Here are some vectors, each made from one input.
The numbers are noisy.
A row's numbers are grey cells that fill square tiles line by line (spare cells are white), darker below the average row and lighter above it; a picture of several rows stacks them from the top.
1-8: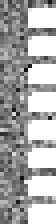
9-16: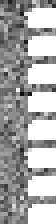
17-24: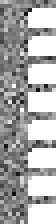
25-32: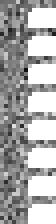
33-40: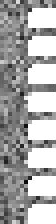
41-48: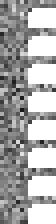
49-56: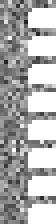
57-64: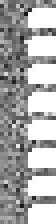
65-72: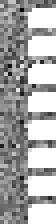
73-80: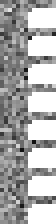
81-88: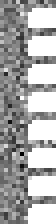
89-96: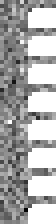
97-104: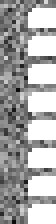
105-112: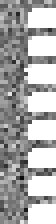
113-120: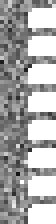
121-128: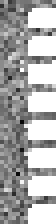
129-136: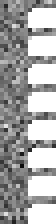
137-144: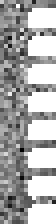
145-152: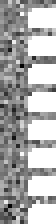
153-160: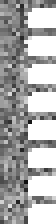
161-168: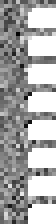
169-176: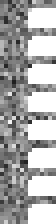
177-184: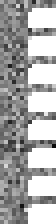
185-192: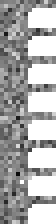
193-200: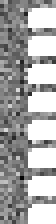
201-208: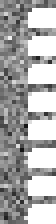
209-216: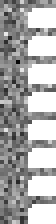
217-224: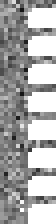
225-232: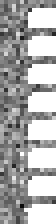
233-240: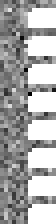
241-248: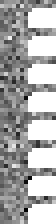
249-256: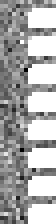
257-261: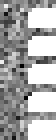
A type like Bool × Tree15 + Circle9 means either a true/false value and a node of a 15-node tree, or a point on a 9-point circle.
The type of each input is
Bool × Bool × Bool + Label10.
